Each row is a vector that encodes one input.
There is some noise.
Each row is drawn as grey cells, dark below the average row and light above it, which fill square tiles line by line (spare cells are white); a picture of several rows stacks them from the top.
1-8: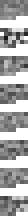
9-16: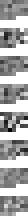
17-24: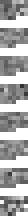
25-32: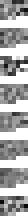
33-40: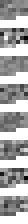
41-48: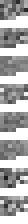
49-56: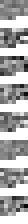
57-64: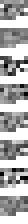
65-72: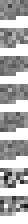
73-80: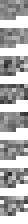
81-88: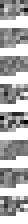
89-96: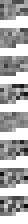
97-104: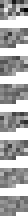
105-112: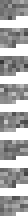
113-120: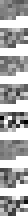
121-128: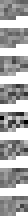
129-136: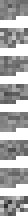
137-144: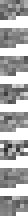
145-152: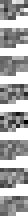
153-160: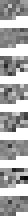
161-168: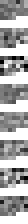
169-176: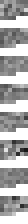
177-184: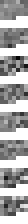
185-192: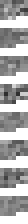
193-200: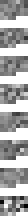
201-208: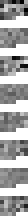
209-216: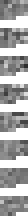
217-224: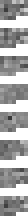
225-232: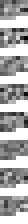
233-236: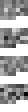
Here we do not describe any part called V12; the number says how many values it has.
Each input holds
a list of up to two items, each a true/false value and a value of V12.
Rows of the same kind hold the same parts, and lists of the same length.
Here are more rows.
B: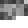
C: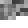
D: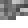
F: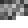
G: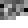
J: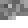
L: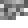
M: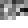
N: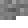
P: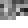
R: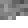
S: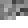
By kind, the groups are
B, F
C, L, M, P, R, S
D, G, J, N

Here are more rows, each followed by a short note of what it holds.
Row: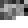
the empty list
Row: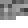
a list of two items
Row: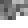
a list of one item
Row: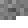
a list of one item
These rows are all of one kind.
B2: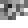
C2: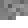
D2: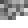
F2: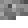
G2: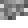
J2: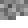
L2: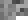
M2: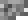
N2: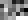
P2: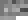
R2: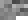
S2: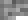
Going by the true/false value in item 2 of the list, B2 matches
F2, L2, M2 and S2.
